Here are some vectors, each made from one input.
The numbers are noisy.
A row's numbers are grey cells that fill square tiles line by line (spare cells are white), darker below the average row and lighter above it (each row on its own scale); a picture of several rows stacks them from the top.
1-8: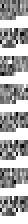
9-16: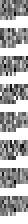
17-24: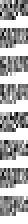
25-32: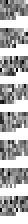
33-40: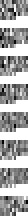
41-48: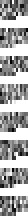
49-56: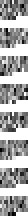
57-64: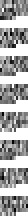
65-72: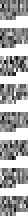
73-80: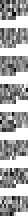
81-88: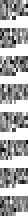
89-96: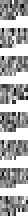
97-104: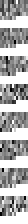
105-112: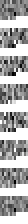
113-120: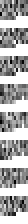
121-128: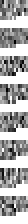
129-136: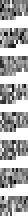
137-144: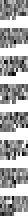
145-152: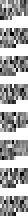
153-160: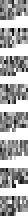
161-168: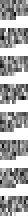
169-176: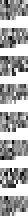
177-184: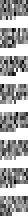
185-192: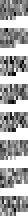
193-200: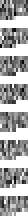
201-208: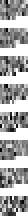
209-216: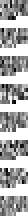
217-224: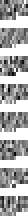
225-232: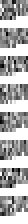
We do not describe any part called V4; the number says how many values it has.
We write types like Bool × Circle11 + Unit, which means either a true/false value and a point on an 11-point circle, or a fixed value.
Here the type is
Bool × Bool × Bool × Line7 + Tree8 + V4 × V4.
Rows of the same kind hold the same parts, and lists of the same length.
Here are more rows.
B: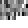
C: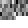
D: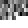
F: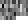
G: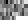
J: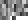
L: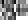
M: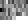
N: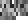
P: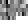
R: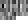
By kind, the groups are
B, D, G, J, P
C, N
F, L, M, R

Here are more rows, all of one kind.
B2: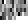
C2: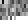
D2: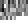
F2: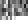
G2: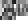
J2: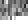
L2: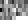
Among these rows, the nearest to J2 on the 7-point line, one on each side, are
F2 and L2.
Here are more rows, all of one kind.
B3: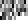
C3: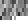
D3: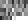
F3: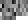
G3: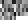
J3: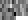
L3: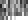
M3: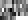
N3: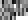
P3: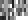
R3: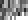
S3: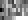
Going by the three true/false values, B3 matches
L3 and R3.
